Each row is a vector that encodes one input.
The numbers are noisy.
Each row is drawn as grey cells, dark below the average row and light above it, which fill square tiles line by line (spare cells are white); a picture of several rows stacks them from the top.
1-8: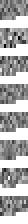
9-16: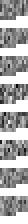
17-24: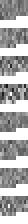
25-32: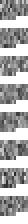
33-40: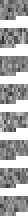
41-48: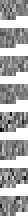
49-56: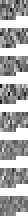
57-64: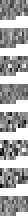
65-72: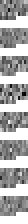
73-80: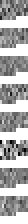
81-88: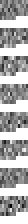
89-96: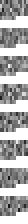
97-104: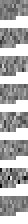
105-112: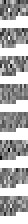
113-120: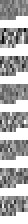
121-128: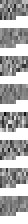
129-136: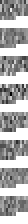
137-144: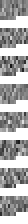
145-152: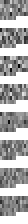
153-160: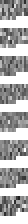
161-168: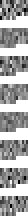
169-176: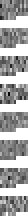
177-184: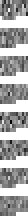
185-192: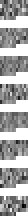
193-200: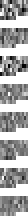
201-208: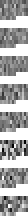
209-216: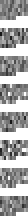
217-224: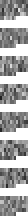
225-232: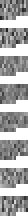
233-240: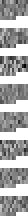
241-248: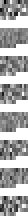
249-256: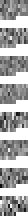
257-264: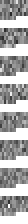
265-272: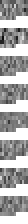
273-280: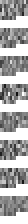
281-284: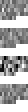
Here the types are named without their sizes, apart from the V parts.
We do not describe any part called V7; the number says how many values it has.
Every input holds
a point on a circle and a value of V7, together with either two labels, or a value of V7.
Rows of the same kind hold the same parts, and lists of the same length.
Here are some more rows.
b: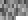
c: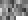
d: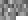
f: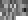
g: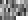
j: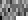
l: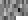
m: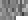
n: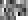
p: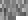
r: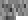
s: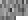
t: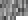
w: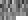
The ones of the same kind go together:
b, f, l, n, p, r, t, w
c, d, g, j, m, s

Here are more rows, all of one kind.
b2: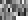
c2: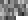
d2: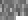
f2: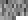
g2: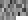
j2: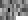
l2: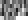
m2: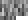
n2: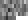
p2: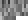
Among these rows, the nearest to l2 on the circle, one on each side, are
c2 and n2.
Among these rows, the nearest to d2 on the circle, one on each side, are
j2 and m2.
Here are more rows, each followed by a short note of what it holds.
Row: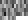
a point on a circle, two labels and a value of V7
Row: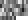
a point on a circle, two labels and a value of V7
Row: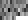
a point on a circle, two labels and a value of V7
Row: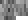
a point on a circle and two values of V7
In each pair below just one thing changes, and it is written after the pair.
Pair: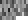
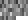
the value of V7
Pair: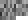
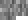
the place on the circle
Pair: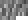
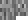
the value of V7
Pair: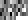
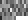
one of the two labels
